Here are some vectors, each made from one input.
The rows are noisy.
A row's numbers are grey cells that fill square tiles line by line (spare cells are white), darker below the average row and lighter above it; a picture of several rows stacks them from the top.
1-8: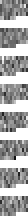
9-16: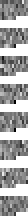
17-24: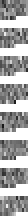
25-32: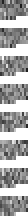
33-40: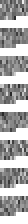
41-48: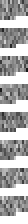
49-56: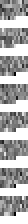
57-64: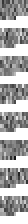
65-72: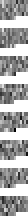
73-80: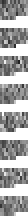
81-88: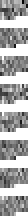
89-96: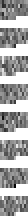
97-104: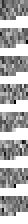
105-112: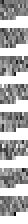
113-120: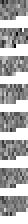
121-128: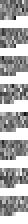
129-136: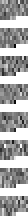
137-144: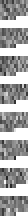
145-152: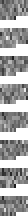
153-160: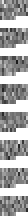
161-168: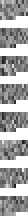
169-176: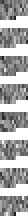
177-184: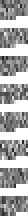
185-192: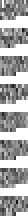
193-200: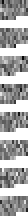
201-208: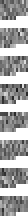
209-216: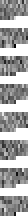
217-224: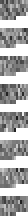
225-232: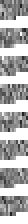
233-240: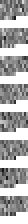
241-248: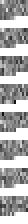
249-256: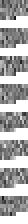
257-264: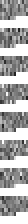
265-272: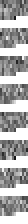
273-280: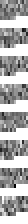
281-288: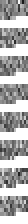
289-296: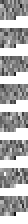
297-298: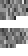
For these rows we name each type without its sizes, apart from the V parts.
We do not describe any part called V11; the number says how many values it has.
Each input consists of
either three true/false values and a value of V11, or a list of points on a line.
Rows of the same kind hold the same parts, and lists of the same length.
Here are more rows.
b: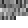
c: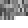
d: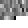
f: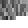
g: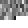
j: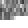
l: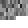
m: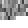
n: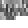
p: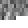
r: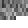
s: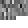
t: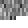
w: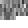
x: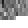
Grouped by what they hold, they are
b, f, l, s, t, x
c, j, m, n, w
d, g, r
p

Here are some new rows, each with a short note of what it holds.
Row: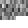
three true/false values and a value of V11
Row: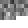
the empty list
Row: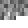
the empty list
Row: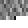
a list of one item
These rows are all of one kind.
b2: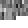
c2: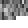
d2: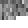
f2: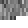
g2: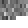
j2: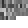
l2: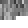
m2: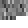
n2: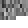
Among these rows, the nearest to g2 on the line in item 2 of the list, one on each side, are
d2 and m2.
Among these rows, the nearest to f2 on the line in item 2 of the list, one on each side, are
c2 and m2.
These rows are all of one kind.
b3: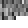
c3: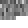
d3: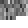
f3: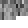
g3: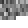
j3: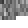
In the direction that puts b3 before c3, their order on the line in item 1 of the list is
d3, j3, g3, b3, c3, f3.
